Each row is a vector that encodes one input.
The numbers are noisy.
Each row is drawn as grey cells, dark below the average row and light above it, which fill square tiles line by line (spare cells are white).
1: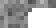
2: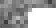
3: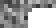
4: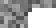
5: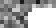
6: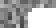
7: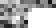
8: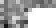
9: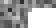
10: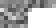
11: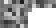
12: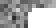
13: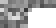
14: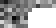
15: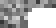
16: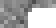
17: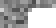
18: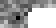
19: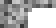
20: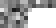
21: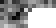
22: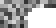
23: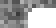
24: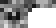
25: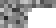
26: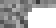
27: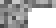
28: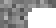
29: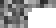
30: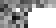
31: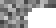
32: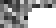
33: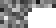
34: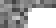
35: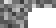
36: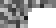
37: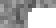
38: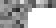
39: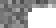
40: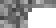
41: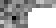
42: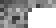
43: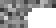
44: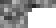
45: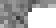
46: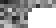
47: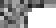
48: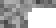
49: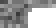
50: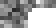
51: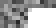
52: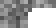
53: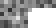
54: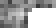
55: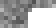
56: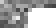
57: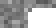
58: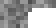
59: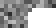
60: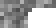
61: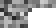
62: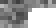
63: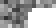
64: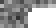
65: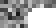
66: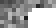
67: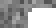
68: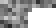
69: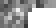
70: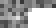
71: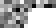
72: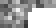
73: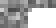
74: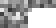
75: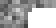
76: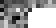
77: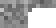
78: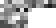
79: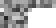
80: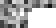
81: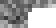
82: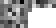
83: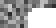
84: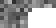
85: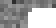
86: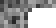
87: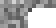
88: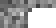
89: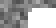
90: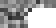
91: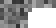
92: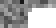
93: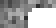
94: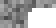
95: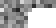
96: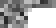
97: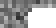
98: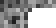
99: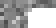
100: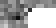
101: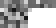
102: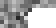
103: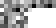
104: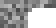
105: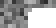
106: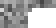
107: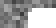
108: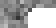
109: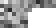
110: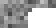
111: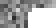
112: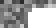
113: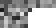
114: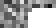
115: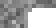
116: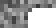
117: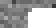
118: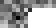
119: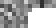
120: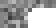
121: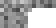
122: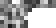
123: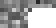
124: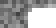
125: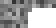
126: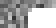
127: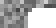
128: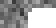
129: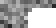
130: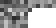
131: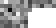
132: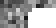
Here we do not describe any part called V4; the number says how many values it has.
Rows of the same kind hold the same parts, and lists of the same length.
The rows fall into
4 kinds.
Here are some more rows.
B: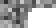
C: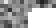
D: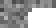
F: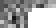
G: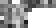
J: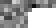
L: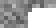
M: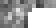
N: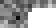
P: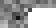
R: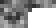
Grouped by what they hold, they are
B, L, N, P
C, D
F, M
G, J, R

